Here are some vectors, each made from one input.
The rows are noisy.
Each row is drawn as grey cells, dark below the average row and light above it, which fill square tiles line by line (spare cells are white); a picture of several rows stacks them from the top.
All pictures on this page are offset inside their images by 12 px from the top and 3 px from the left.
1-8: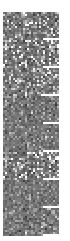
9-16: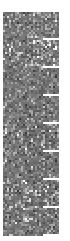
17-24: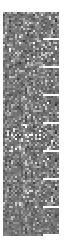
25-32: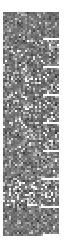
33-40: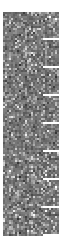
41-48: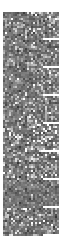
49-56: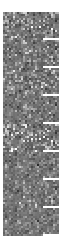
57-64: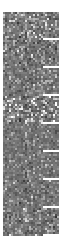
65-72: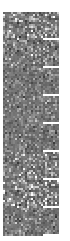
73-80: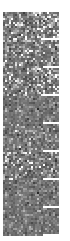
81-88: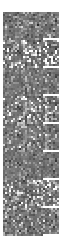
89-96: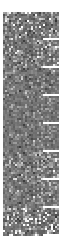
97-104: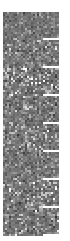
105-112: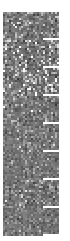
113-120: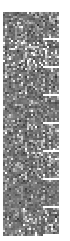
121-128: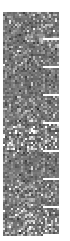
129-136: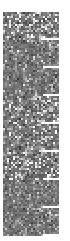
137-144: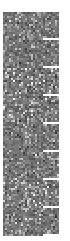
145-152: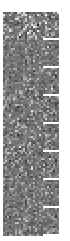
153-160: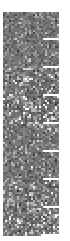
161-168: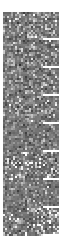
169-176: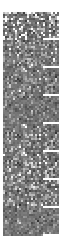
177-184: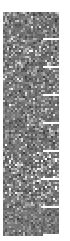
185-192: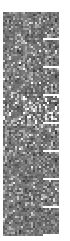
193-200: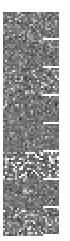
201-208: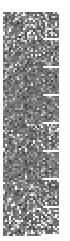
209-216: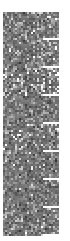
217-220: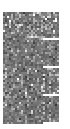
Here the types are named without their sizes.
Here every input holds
either a label, or a point on each of two lines.
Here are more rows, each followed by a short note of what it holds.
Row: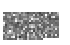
a point on each of two lines
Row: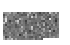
a point on each of two lines
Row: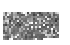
a point on each of two lines
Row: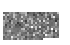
a point on each of two lines
